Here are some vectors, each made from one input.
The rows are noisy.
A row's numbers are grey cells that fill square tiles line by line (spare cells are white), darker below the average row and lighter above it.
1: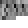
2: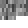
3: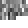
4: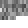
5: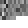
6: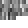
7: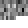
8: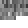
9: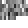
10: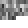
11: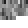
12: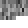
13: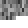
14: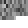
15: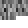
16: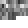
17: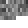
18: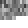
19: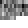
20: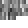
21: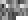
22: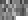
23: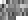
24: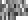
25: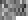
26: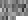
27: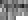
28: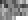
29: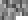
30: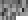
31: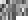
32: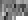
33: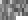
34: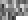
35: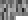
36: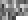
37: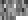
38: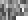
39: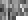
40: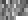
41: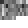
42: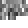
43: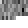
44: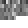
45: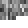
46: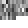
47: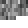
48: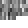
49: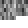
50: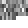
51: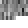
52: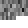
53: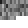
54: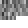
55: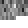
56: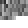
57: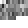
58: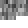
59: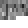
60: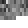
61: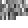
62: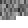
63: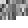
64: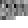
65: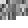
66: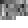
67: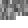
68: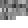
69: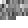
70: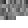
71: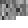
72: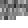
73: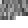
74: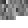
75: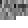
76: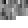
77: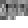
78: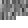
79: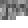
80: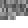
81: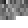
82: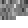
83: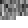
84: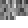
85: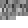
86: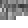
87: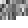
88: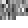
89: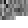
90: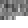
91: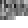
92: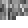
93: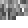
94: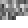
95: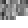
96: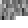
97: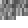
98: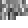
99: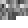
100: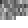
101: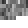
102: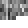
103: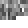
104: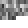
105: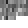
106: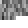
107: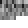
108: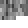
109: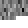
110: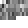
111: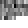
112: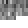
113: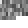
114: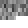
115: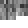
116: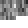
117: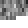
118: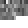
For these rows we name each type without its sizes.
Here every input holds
a point on a circle, together with either a point on a circle and four true/false values, or a fixed value.
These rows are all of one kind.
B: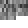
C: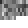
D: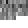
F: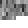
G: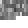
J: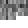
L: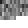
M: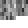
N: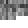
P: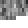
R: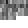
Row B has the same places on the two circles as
D, J, N and R.
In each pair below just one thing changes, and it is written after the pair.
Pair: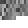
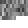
one of the four true/false values
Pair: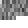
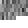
one of the four true/false values
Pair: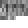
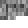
one of the four true/false values
